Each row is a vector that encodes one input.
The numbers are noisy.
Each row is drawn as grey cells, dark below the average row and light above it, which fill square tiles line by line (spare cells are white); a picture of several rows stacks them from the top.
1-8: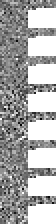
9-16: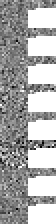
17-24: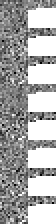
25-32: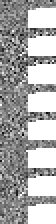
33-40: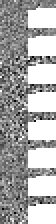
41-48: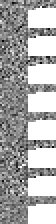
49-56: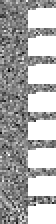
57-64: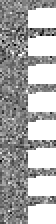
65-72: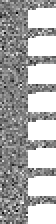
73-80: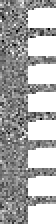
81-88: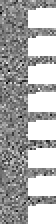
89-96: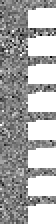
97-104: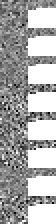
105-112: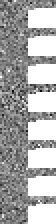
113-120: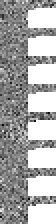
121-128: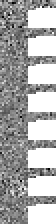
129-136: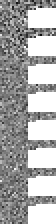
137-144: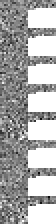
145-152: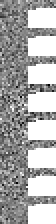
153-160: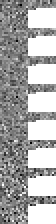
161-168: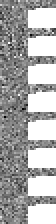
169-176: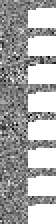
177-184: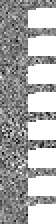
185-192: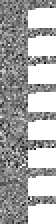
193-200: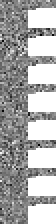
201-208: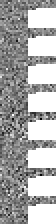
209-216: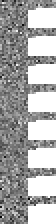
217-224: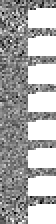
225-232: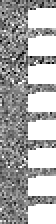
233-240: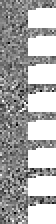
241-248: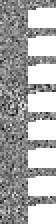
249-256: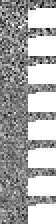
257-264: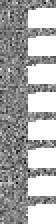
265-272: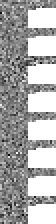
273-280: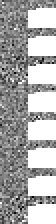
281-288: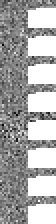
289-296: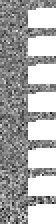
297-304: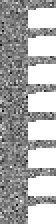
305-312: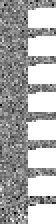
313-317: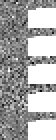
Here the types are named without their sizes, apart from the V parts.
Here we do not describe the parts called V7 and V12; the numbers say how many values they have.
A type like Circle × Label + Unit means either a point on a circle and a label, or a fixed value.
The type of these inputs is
(Bool × Bool × Bool + Unit) × V7 × V12 + Line.
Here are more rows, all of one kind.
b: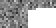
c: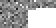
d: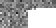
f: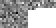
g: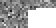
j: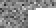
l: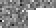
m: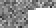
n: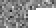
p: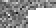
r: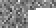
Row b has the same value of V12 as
c, j and n.
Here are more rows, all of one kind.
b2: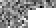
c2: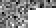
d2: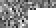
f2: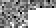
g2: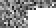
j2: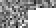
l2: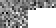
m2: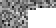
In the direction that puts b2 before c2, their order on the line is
g2, m2, b2, l2, j2, d2, f2, c2.
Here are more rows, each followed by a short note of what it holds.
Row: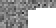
a value of V7 and a value of V12
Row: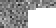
three true/false values, a value of V7 and a value of V12
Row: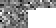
three true/false values, a value of V7 and a value of V12
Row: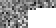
a point on a line
